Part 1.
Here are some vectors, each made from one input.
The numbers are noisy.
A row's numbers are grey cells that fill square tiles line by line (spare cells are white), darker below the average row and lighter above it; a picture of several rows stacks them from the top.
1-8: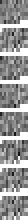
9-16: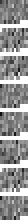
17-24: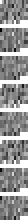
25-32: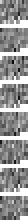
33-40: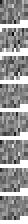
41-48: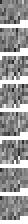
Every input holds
a point on a 7-point line and a true/false value.
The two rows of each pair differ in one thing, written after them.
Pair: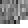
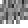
the true/false value
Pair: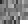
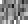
the true/false value
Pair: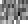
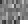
the true/false value
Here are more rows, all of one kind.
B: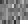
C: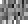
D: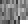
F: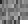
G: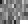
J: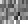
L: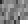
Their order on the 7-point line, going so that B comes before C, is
J, G, B, F, L, C, D.
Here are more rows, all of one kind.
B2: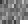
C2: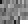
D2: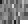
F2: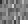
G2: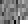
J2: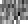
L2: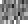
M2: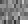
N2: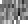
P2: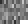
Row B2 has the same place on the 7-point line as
F2, J2, N2 and P2.
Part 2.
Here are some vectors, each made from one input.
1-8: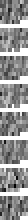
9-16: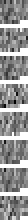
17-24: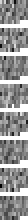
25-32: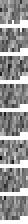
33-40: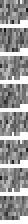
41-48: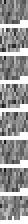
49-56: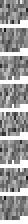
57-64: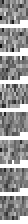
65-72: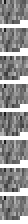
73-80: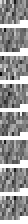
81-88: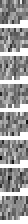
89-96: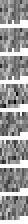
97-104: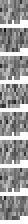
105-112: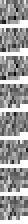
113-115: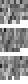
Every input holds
either a point on a 7-point line, or a point on an 8-point line.
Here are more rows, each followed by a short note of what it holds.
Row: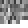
a point on a 7-point line
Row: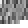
a point on a 7-point line
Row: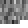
a point on an 8-point line
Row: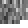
a point on an 8-point line
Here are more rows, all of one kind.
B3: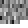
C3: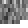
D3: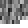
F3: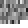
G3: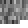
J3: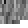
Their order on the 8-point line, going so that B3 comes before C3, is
B3, F3, C3, G3, J3, D3.
